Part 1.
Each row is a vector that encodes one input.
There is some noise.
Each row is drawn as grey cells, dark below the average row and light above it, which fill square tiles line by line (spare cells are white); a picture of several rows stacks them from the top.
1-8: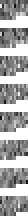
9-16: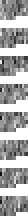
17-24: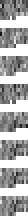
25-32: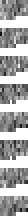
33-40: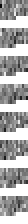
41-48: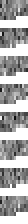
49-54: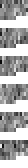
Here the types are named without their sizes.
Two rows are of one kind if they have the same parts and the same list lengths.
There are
2 kinds of row.
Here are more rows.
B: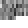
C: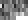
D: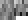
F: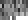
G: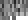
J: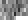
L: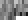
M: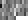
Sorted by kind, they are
B, D, J, L, M
C, F, G

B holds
three true/false values.
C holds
a point on a line.
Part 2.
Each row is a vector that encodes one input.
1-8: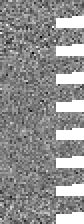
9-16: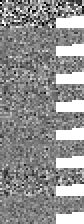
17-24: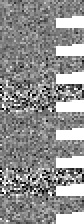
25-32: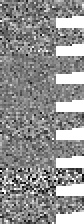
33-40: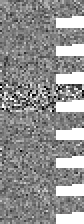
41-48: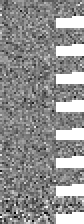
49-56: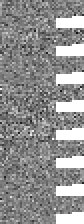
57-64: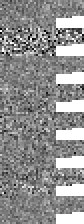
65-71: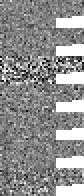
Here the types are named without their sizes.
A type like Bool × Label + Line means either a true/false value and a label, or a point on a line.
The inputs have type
Label × Line × Line + Unit.
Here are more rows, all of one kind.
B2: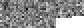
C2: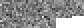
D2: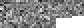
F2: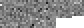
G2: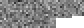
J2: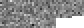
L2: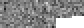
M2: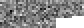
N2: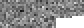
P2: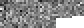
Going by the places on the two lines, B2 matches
D2, L2 and P2.
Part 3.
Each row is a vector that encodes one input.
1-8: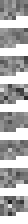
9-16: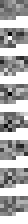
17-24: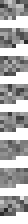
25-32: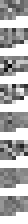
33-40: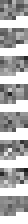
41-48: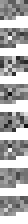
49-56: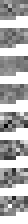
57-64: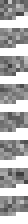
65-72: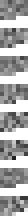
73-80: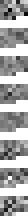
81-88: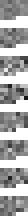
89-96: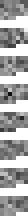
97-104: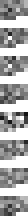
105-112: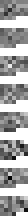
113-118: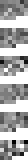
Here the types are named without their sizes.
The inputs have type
(Bool × Bool × Bool × Bool + Unit) × Line.
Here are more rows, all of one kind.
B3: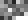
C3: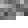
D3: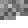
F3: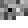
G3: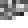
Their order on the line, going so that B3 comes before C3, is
B3, G3, F3, C3, D3.
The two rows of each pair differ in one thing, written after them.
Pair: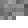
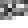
one of the four true/false values
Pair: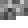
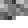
one of the four true/false values
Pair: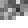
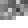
the place on the line
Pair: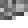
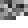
the place on the line
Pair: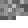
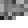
one of the four true/false values
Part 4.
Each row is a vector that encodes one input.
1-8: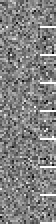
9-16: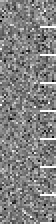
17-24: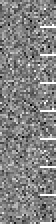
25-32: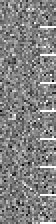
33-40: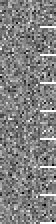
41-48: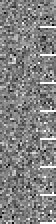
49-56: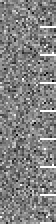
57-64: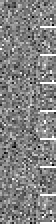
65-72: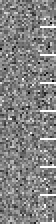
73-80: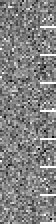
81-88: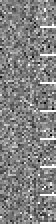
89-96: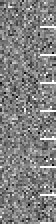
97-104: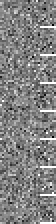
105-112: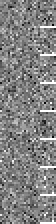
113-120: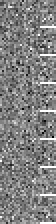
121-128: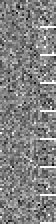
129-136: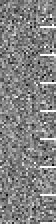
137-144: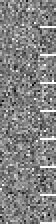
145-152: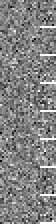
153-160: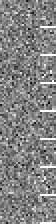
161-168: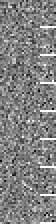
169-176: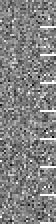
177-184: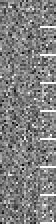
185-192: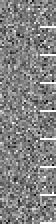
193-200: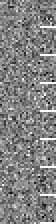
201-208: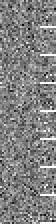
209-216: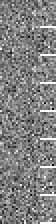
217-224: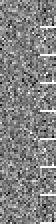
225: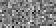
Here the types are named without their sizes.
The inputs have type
Bool × Bool × Bool × Line.
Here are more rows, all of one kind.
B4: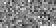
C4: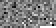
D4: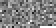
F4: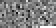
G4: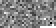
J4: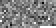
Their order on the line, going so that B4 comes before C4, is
B4, G4, J4, C4, D4, F4.
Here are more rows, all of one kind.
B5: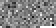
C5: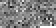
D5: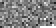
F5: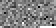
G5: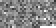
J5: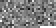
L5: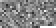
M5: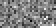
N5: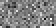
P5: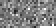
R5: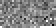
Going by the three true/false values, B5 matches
C5, F5 and N5.
